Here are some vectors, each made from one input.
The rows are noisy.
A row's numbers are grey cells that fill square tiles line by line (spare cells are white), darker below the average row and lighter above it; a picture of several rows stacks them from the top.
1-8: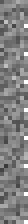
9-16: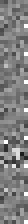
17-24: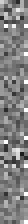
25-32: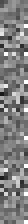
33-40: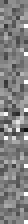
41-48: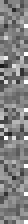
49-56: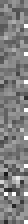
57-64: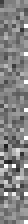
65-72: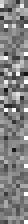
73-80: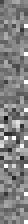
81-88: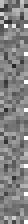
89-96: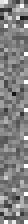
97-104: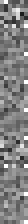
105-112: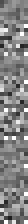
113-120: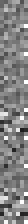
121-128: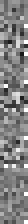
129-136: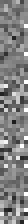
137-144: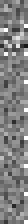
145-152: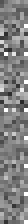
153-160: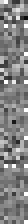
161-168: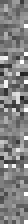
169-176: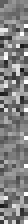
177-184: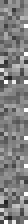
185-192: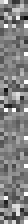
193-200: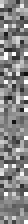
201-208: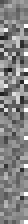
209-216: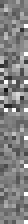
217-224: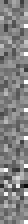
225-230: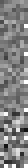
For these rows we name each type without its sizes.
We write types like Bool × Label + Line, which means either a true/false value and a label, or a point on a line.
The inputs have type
Bool × Bool × Bool + List(Line).
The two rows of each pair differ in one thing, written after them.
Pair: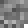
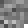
the place on the line in item 2 of the list
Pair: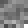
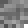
the place on the line in item 2 of the list
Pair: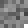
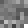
the place on the line in item 1 of the list
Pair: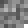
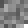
the place on the line in item 2 of the list
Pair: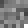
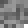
the place on the line in item 1 of the list
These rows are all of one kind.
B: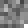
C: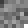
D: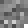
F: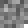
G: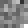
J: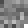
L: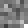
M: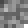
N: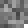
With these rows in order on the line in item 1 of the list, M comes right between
D and F.
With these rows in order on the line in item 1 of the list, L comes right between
B and N.
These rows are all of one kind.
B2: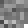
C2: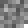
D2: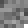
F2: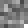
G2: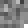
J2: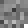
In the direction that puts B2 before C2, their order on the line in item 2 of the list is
B2, F2, D2, J2, G2, C2.
